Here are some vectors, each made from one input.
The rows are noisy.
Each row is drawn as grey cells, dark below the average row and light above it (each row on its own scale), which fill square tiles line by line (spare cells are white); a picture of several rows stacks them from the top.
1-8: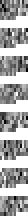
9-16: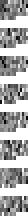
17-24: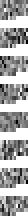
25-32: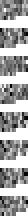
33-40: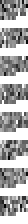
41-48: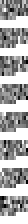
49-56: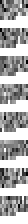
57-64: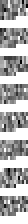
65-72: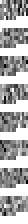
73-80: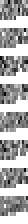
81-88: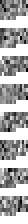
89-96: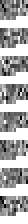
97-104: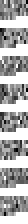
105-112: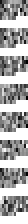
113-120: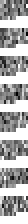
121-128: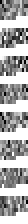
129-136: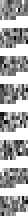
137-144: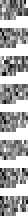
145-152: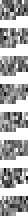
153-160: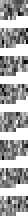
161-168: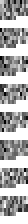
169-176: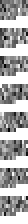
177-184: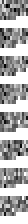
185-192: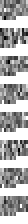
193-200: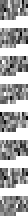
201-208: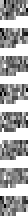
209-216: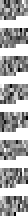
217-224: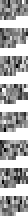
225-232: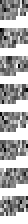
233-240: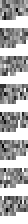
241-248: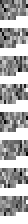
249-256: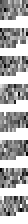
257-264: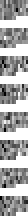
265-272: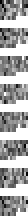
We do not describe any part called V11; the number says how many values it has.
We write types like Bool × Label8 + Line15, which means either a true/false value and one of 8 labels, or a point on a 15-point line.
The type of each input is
Line6 × (Tree7 × Tree7 + Unit) × V11 × V11.
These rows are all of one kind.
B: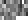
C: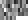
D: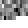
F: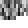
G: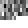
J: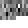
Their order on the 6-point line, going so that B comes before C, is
B, D, J, C, F, G.
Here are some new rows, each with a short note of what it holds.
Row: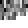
a point on a 6-point line and two values of V11
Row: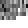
a point on a 6-point line and two values of V11
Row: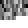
a point on a 6-point line and two values of V11
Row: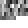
a point on a 6-point line, a node of each of two 7-node trees and two values of V11
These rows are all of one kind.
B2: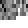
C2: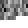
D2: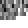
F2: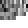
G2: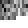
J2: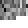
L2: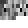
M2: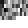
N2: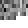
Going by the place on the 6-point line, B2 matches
D2 and F2.
